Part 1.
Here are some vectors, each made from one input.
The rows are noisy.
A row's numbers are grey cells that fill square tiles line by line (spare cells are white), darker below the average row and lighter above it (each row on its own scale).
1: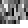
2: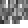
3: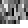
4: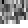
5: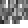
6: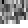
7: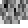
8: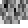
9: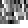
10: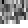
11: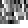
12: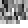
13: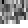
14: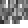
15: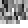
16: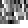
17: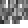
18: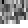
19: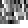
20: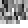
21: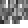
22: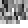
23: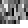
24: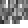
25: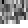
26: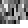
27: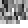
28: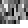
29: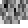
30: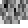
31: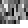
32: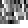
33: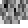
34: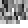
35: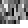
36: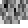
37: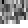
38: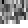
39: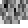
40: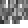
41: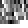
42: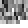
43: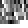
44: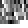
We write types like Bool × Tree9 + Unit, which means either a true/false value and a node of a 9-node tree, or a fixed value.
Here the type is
Line6.
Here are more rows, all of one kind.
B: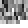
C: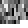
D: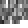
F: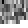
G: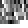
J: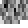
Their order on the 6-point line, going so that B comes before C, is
J, B, F, D, C, G.
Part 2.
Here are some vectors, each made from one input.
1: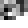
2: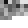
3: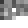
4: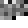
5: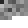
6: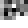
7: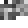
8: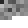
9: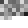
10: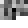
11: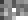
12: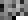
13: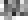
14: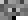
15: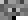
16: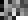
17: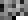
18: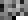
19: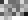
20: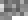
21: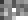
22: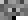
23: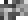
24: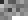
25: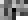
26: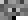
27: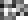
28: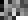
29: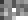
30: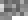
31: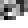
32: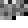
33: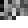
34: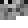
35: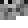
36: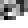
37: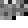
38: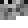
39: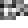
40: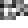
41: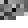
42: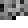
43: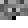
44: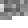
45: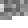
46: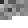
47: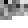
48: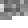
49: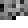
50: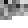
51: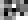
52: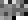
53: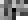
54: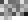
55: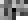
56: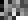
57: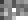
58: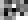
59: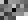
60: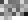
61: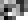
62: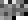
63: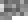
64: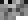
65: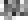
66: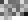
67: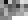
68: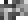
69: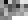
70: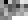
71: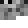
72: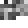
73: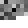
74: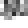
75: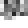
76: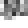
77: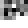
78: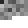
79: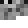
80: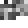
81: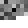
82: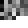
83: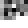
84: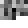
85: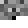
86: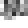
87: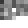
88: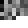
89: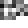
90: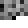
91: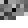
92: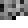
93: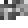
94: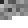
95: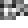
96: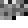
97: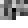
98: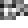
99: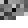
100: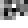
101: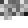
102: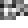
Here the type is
Bool × Bool × Bool × Bool + Unit.
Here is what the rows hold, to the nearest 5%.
About 5% of them hold a fixed value. The rest hold four true/false values.
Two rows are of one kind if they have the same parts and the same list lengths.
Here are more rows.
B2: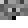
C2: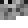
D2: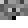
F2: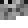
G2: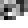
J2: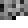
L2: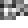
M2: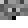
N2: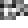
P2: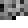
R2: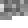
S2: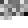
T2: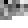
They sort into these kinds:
B2, C2, D2, F2, J2, L2, M2, N2, P2, R2, S2, T2
G2

